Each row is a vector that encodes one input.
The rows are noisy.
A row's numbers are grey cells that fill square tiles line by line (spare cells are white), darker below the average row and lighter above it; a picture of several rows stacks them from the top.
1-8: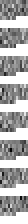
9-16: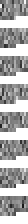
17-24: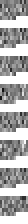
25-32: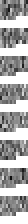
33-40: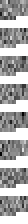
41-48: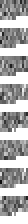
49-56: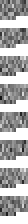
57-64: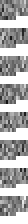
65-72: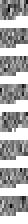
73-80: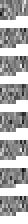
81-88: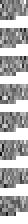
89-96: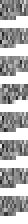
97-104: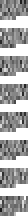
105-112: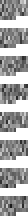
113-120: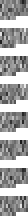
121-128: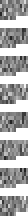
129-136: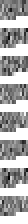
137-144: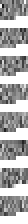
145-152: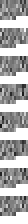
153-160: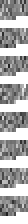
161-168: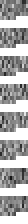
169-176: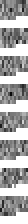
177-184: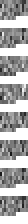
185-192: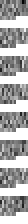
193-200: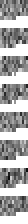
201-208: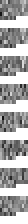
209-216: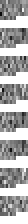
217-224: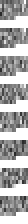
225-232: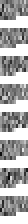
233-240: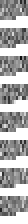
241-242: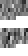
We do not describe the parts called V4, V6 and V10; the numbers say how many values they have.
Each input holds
either one of 8 labels, a value of V6 and a value of V10, or one of 9 labels and three true/false values, or a value of V4.
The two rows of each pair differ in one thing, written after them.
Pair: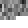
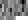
the value of V10
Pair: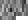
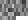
the value of V10
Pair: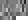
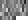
the label
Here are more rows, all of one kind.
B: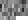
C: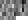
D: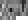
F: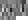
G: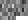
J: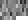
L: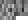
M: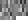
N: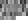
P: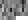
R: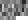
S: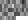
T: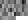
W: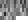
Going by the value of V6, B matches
C, F, P and R.
